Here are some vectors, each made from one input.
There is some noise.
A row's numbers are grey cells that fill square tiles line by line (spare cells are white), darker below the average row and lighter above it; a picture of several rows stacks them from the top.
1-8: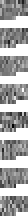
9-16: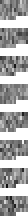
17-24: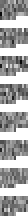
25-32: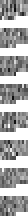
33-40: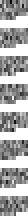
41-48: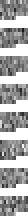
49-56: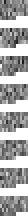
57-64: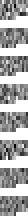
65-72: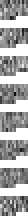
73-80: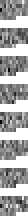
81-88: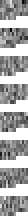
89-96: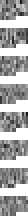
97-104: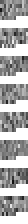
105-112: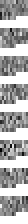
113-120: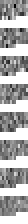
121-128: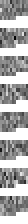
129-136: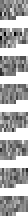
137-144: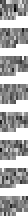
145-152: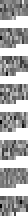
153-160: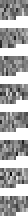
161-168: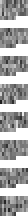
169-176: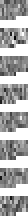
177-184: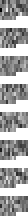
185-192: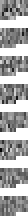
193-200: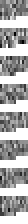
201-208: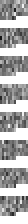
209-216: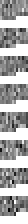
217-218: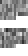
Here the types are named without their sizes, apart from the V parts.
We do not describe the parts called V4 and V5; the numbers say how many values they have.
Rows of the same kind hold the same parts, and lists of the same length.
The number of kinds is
4.
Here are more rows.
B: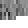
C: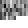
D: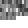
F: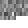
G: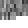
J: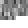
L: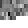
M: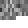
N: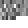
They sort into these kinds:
B, C, L
D, M
F, G, N
J

